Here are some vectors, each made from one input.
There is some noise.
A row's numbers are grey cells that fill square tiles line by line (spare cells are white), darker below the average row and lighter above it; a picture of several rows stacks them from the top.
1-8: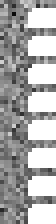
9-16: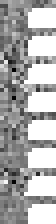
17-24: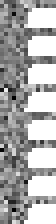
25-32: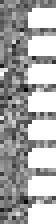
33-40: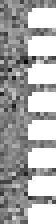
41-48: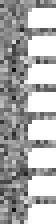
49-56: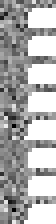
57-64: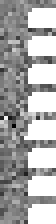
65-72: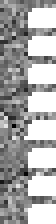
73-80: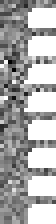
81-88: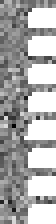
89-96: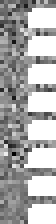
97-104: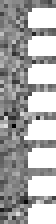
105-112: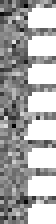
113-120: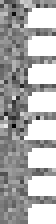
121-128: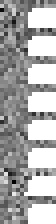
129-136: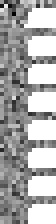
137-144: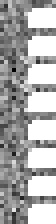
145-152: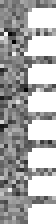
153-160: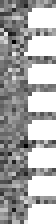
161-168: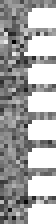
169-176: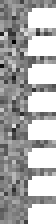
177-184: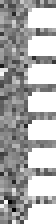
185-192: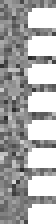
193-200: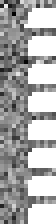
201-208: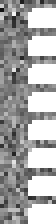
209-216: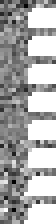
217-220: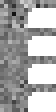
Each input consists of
a node of an 18-node tree.
